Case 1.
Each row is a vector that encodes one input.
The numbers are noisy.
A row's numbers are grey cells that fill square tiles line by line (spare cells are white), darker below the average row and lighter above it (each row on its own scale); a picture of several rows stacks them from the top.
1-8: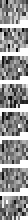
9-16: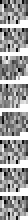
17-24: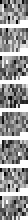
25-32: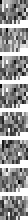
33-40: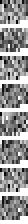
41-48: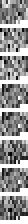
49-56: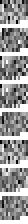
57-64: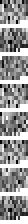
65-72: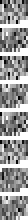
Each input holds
three true/false values.
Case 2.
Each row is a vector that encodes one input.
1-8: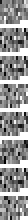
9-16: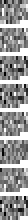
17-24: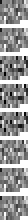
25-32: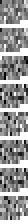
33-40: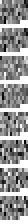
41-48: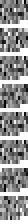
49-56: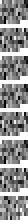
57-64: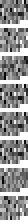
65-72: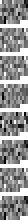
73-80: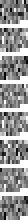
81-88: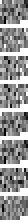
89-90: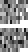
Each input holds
three true/false values.
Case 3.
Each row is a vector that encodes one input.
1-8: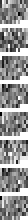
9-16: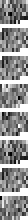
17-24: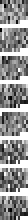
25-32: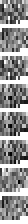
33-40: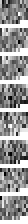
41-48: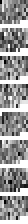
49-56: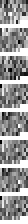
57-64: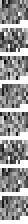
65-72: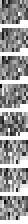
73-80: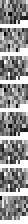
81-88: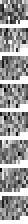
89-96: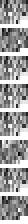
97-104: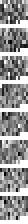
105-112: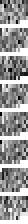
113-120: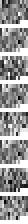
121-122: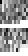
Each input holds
three true/false values.
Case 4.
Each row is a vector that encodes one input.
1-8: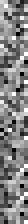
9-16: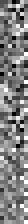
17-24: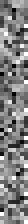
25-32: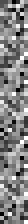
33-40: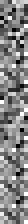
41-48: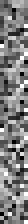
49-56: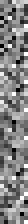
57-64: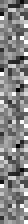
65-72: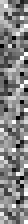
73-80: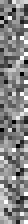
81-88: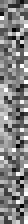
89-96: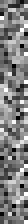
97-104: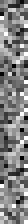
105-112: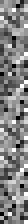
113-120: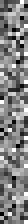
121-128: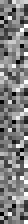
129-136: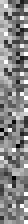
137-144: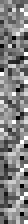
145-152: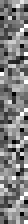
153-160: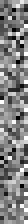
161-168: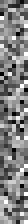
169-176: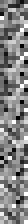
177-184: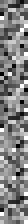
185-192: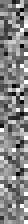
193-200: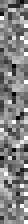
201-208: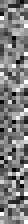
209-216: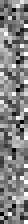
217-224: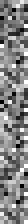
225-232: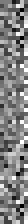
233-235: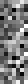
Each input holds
a node of a 10-node tree.
